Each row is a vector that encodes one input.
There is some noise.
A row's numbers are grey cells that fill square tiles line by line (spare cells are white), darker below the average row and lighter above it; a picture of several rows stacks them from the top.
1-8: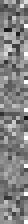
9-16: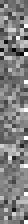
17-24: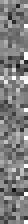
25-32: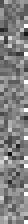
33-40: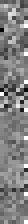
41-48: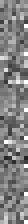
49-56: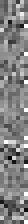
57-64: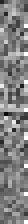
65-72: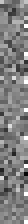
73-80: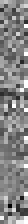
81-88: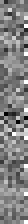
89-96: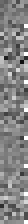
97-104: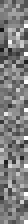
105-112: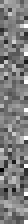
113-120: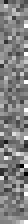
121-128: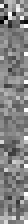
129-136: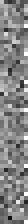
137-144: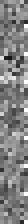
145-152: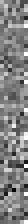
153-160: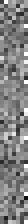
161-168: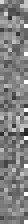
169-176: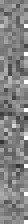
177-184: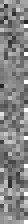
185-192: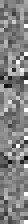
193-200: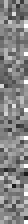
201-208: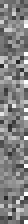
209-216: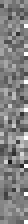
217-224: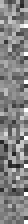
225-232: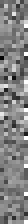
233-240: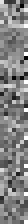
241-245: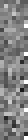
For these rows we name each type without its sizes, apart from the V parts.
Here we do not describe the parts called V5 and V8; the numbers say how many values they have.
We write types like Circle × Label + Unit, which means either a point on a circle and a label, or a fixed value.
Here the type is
Bool × V5 × V8 + List(Line).
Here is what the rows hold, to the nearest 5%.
About 35% of them hold a true/false value, a value of V5 and a value of V8. The rest are lists of points on a line.
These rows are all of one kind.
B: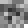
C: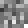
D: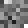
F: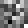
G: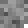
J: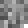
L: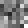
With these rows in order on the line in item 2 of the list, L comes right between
D and F.
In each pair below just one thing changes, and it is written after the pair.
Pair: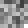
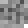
the place on the line in item 1 of the list
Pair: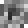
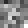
the place on the line in item 1 of the list
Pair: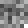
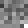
the place on the line in item 1 of the list
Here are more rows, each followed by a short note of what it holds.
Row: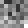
a list of one item
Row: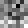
the empty list
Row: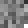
the empty list
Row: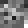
a list of two items
